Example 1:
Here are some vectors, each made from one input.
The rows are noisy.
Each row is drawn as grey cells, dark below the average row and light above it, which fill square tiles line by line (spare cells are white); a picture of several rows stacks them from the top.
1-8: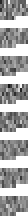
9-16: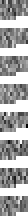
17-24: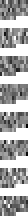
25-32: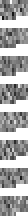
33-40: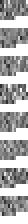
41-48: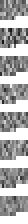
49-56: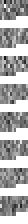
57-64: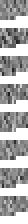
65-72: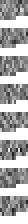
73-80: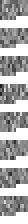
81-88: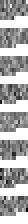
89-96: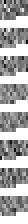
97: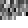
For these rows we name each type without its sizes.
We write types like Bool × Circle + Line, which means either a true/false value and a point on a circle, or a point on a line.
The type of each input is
List(Line) + Tree.
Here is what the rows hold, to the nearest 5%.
About 45% of them hold a node of a tree. The rest are lists of points on a line.
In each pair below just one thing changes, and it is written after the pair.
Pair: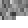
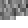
the place on the line in item 2 of the list
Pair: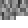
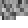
the place on the line in item 2 of the list
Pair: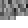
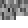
the place on the line in item 1 of the list
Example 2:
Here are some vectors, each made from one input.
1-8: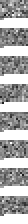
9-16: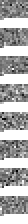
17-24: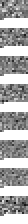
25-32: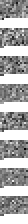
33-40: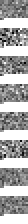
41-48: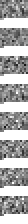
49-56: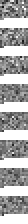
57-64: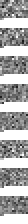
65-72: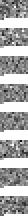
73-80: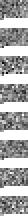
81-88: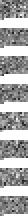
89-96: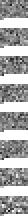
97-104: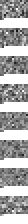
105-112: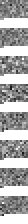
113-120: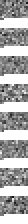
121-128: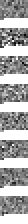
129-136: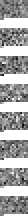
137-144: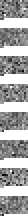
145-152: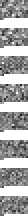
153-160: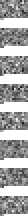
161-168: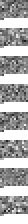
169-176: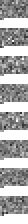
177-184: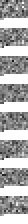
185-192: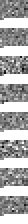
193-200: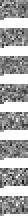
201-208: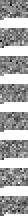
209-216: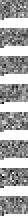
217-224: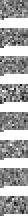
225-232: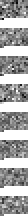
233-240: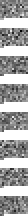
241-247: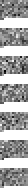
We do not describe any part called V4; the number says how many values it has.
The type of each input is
Bool × V4 + Line10.
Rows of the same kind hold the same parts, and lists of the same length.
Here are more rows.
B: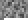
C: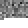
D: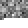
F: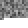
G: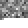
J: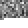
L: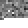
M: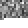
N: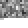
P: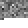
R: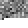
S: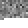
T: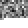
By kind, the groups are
B, C, F, L, P, R, S
D, G, J, M, N, T

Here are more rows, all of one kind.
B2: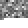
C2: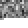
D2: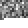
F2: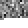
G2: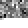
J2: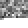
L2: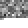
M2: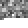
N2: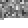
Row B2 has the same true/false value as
J2, L2 and M2.
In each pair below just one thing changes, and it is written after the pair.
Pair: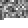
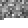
the value of V4
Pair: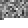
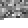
the value of V4
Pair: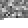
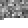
the value of V4
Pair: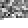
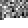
the value of V4
